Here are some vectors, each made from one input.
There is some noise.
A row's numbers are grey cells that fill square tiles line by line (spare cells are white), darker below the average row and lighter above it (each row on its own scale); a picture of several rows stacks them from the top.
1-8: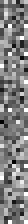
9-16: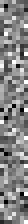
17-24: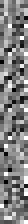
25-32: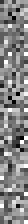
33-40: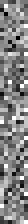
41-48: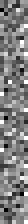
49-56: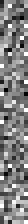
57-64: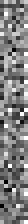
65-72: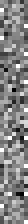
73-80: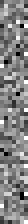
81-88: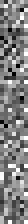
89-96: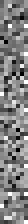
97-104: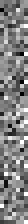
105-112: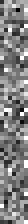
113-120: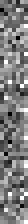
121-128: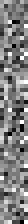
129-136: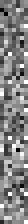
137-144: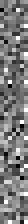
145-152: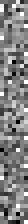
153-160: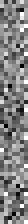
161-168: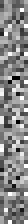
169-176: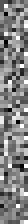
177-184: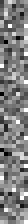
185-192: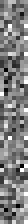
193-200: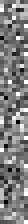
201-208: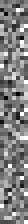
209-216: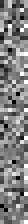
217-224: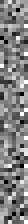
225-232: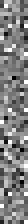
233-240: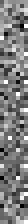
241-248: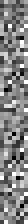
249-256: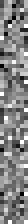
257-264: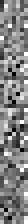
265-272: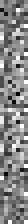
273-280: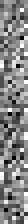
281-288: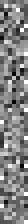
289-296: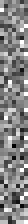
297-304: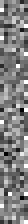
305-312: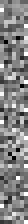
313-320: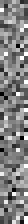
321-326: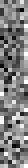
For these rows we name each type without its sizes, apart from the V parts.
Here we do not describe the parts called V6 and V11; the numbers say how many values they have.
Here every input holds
a value of V6, together with either a point on a circle, or a true/false value and a value of V11.
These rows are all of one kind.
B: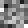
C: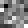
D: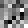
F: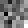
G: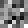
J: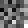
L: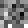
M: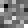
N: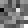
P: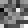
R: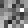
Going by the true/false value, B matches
D, F, G and R.
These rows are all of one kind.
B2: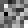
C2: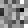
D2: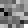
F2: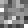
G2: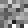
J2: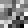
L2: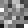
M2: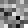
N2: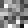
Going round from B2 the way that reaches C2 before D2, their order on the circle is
B2, N2, L2, F2, J2, M2, C2, D2, G2.
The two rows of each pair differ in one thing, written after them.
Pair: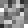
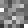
the place on the circle
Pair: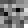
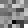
the value of V6
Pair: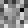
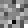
the value of V6
